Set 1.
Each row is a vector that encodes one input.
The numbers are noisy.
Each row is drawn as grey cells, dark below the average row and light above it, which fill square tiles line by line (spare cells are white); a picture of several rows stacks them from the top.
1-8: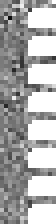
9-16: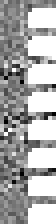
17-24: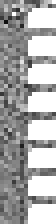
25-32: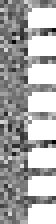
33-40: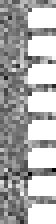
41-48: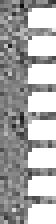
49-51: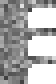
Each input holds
a point on a 7-point line.
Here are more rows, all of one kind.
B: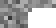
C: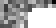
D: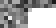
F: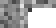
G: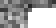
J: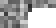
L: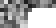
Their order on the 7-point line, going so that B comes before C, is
D, L, G, J, B, F, C.
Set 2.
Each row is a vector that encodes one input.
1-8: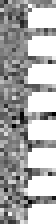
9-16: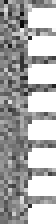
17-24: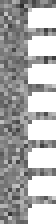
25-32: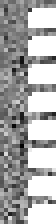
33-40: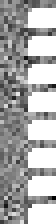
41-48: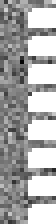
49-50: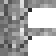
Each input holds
a point on a 10-point circle.
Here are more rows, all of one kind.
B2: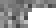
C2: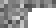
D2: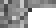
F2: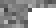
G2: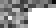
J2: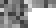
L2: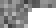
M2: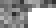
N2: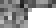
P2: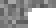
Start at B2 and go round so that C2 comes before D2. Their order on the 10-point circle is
B2, N2, L2, G2, P2, C2, D2, F2, J2, M2.
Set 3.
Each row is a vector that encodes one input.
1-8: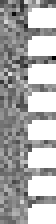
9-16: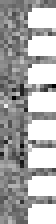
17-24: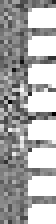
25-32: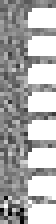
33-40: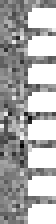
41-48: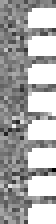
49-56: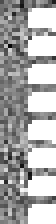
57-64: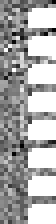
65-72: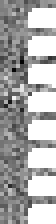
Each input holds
a point on a 10-point line.
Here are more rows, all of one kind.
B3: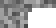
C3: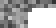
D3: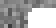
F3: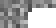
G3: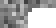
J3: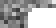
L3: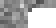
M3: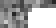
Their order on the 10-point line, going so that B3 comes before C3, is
B3, M3, F3, J3, G3, D3, C3, L3.
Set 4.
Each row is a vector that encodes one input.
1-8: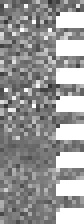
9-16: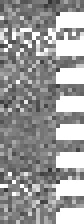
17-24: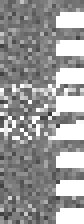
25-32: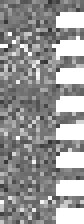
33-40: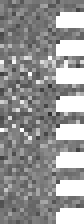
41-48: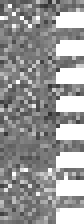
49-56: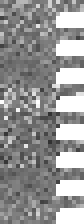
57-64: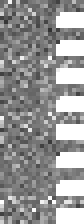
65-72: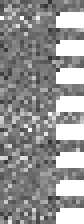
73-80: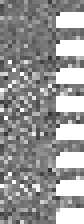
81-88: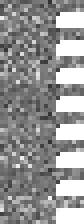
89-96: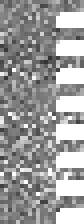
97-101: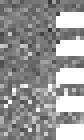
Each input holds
one of 10 labels.
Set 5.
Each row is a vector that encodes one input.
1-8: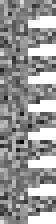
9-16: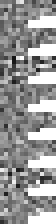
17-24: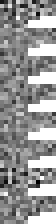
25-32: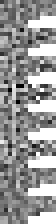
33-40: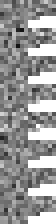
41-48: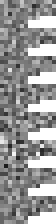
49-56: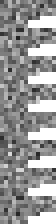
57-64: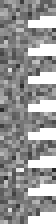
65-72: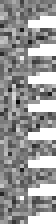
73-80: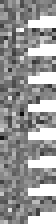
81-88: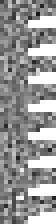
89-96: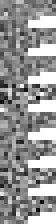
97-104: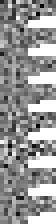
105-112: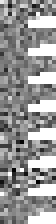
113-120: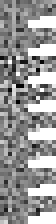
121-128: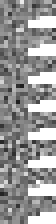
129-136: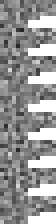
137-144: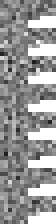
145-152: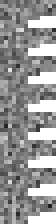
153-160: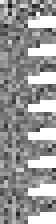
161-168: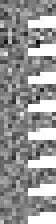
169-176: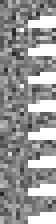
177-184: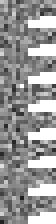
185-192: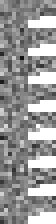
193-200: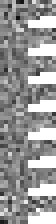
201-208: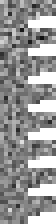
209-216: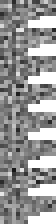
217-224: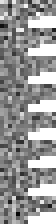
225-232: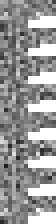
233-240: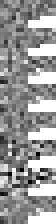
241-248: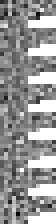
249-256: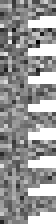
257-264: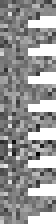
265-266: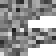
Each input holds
a point on an 8-point circle.
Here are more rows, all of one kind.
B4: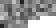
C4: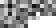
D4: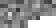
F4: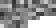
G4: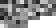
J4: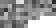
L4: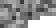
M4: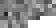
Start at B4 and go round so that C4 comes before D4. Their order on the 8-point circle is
B4, J4, C4, F4, G4, M4, D4, L4.
